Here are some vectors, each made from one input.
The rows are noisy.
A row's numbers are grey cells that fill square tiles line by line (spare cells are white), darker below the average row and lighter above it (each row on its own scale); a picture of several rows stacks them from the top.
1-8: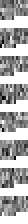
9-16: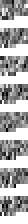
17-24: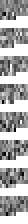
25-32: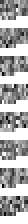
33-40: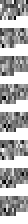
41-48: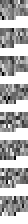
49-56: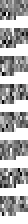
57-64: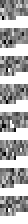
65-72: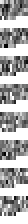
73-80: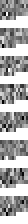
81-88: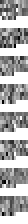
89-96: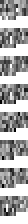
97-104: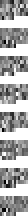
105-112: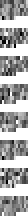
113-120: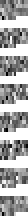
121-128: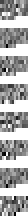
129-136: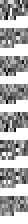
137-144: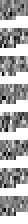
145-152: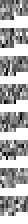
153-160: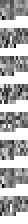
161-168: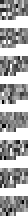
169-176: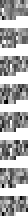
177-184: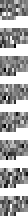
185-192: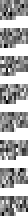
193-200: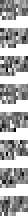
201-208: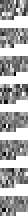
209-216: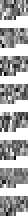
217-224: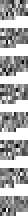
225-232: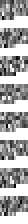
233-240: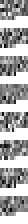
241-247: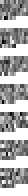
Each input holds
either a point on a 6-point line and a true/false value, or a list of up to two points on a 4-point line.
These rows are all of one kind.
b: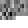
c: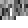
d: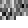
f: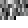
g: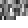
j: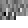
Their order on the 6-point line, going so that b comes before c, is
b, d, f, c, g, j.
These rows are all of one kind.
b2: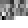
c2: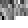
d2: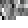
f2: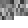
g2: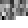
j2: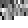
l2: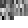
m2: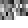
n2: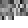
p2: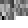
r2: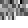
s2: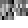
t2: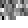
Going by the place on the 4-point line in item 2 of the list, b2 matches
f2, g2, m2 and t2.
